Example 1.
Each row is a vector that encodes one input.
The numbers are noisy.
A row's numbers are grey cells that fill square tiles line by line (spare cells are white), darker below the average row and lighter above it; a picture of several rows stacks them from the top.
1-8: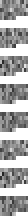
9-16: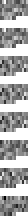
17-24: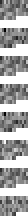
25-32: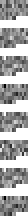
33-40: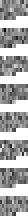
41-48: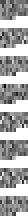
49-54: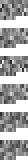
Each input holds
three true/false values.
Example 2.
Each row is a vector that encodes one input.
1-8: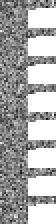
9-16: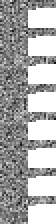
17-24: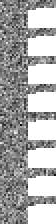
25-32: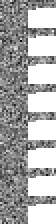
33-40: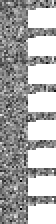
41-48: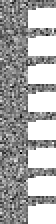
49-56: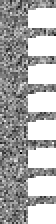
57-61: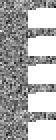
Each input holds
a point on a 9-point circle.
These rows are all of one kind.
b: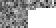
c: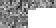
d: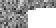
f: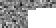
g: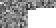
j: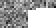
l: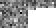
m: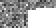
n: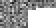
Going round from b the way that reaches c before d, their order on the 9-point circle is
b, f, c, m, g, d, j, n, l.
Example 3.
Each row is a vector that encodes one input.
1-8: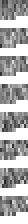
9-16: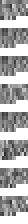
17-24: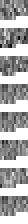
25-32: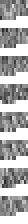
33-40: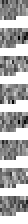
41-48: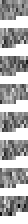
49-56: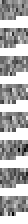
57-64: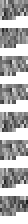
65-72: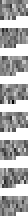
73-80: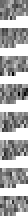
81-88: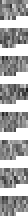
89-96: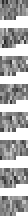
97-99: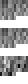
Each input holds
a point on a 15-point line.
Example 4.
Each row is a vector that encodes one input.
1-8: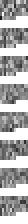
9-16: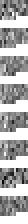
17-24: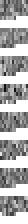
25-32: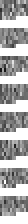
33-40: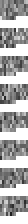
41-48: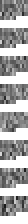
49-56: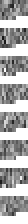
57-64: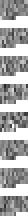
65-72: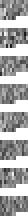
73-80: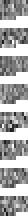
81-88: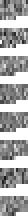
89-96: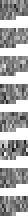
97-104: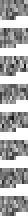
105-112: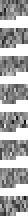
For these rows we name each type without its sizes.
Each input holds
a point on a line.
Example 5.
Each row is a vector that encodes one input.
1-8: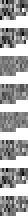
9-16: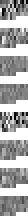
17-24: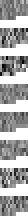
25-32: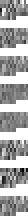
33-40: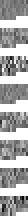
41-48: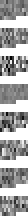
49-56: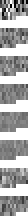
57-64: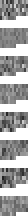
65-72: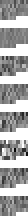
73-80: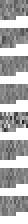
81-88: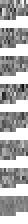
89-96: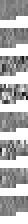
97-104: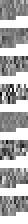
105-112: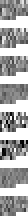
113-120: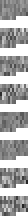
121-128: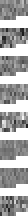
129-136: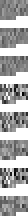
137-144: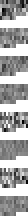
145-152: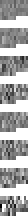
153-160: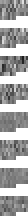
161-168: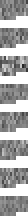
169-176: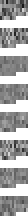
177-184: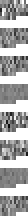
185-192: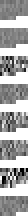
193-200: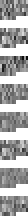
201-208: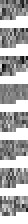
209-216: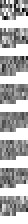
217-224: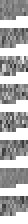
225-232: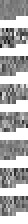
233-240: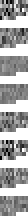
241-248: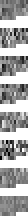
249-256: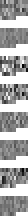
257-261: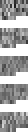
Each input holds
a point on a 17-point line.
